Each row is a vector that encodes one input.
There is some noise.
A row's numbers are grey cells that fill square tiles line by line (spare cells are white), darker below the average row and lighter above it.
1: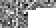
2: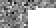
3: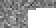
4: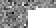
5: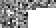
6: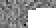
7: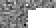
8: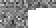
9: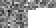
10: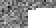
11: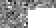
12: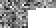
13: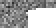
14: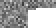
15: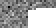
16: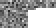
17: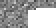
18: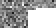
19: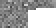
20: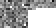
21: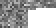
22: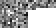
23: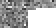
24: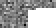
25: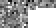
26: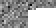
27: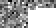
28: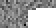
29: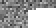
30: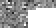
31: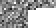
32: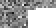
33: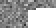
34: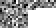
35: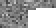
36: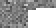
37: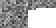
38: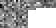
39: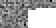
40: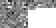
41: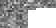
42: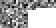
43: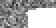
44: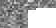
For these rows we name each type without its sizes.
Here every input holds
a list of points on a line.
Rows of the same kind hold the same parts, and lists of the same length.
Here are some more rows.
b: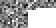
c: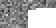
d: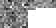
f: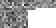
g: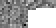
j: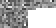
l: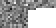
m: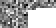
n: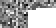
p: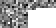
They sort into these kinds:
b, m, n, p
c, g, l
d, f, j

